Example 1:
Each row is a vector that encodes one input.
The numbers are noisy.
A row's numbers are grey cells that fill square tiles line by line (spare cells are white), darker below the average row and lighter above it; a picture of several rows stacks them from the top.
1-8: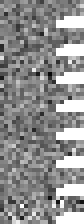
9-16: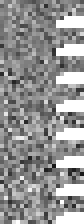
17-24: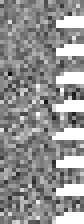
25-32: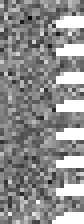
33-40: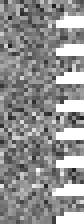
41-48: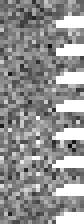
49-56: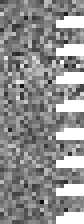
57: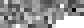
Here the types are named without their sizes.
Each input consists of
either a label, or a point on a line.
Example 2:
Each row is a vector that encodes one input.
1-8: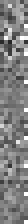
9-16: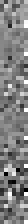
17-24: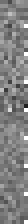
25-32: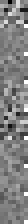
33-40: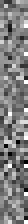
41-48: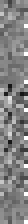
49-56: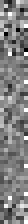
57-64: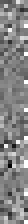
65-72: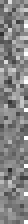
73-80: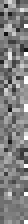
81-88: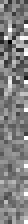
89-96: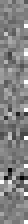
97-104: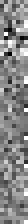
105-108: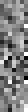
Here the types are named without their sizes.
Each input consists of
either a fixed value, or a label and a true/false value.
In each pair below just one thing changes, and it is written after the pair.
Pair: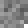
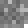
the true/false value
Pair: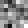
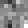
the label
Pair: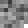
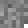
the label
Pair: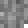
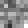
the true/false value
